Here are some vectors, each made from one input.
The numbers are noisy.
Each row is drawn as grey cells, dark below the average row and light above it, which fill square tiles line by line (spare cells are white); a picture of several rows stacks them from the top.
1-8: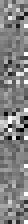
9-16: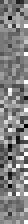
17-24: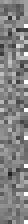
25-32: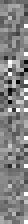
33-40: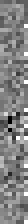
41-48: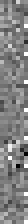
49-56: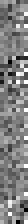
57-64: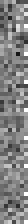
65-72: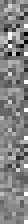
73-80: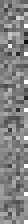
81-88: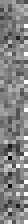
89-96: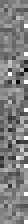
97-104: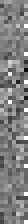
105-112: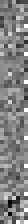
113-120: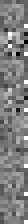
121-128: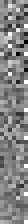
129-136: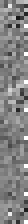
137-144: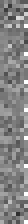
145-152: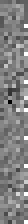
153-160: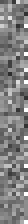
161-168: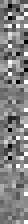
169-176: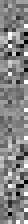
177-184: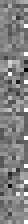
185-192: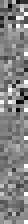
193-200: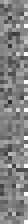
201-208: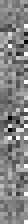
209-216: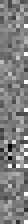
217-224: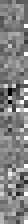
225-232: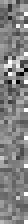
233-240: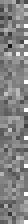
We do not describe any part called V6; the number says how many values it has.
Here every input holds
a list of up to two items, each a true/false value and a value of V6.
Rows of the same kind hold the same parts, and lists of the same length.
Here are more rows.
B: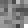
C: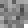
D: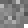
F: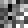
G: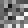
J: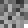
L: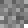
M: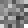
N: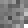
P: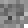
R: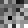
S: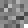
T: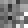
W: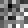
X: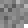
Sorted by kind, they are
B, D, G, W
C, F, L, M, N, P, S, T, X
J, R

